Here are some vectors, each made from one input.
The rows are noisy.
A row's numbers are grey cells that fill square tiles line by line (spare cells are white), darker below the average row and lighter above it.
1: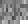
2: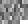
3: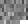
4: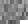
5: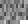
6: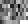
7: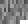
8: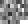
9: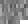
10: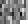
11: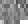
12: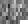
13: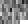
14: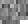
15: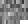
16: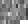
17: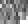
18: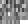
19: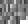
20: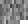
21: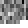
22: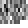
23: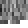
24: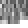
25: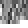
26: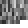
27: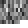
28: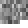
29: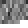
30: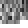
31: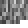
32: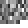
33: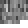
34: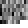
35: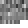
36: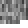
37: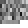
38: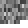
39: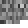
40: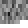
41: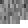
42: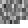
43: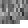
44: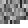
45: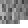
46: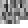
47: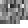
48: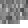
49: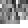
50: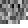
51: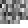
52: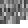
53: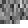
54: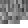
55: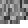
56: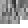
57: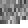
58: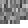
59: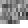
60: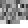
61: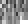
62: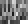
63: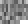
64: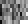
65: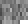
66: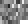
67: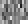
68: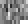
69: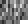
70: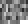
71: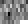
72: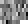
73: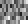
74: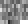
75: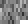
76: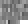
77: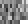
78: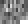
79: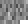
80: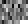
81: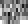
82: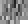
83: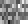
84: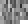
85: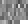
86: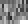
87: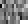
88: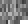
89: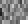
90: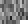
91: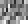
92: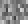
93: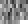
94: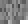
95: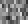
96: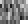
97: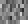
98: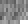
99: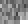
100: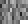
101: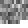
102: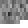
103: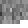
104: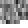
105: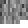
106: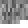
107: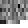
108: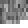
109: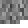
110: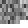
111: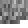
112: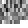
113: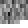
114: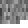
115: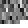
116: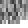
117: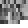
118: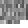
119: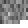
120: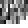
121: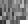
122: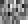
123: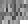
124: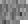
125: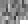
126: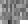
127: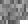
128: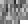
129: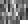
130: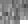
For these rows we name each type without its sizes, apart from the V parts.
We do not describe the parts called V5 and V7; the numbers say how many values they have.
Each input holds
a point on a line and a value of V7, together with either a point on a line, or a value of V5.
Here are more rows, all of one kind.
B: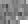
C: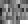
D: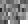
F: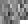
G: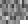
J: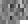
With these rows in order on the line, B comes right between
C and F.
